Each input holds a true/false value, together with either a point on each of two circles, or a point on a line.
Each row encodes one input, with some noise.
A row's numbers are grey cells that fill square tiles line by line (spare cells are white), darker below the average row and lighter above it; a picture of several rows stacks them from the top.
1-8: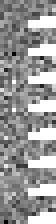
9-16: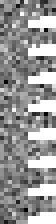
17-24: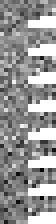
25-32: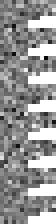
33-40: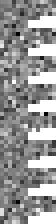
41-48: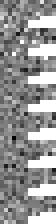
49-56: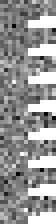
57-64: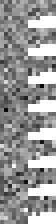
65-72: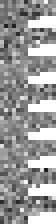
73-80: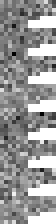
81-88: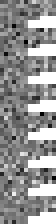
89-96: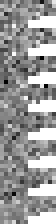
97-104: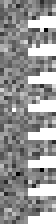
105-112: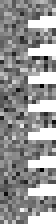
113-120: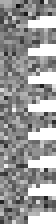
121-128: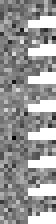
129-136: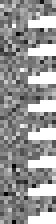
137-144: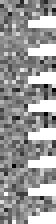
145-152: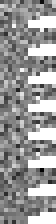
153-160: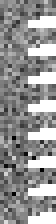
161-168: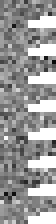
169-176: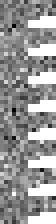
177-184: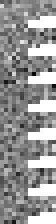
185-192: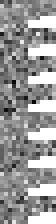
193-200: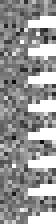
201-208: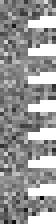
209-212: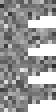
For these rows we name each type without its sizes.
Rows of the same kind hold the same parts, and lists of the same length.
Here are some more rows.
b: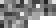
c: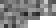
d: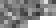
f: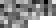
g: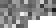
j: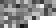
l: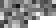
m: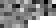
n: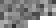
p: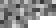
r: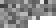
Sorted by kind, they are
b, f, g, j, l, m, p, r
c, d, n

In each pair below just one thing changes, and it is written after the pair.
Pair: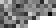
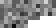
the true/false value
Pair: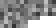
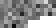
the place on one of the two circles
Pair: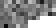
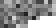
the place on one of the two circles
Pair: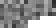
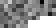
the true/false value
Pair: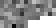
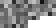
the true/false value
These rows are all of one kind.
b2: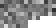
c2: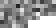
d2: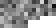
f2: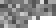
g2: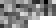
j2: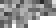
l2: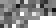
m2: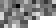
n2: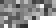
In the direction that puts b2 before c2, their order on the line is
b2, l2, f2, g2, d2, m2, c2, j2, n2.
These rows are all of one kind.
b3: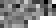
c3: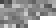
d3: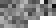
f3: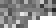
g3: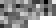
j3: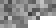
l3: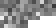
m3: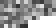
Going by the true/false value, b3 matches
g3 and m3.
